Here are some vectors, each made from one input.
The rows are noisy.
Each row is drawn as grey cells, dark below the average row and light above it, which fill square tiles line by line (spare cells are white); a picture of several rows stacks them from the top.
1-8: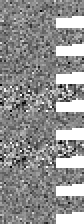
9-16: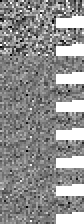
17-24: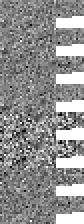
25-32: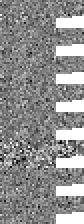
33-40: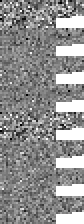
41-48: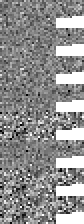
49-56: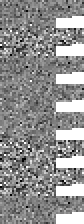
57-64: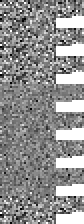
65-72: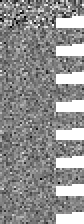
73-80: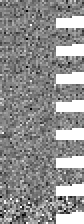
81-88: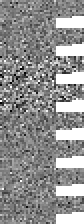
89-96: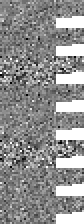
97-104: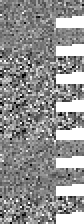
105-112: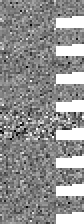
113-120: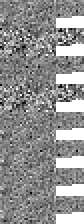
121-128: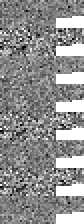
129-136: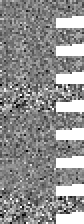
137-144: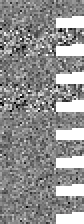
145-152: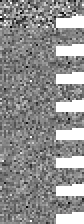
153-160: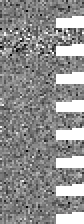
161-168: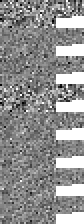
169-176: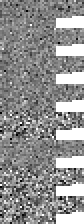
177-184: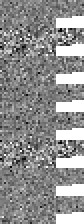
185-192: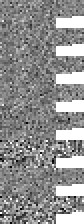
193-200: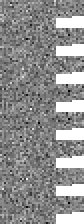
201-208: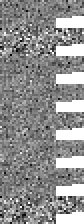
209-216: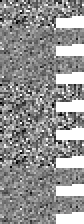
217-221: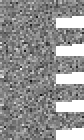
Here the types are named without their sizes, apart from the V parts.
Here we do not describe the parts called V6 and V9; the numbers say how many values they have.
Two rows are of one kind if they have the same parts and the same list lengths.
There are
2 kinds of row.
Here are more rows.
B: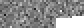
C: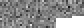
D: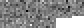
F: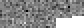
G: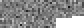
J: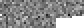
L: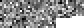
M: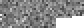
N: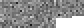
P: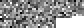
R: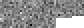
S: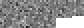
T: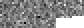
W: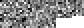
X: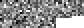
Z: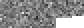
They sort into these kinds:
B, C, D, F, G, J, M, N, R, S, T, Z
L, P, W, X

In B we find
a point on a circle, a node of a tree, a true/false value and a value of V9.
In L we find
a value of V6.
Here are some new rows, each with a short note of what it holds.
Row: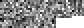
a value of V6
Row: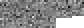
a point on a circle, a node of a tree, a true/false value and a value of V9
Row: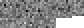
a point on a circle, a node of a tree, a true/false value and a value of V9
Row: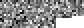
a value of V6
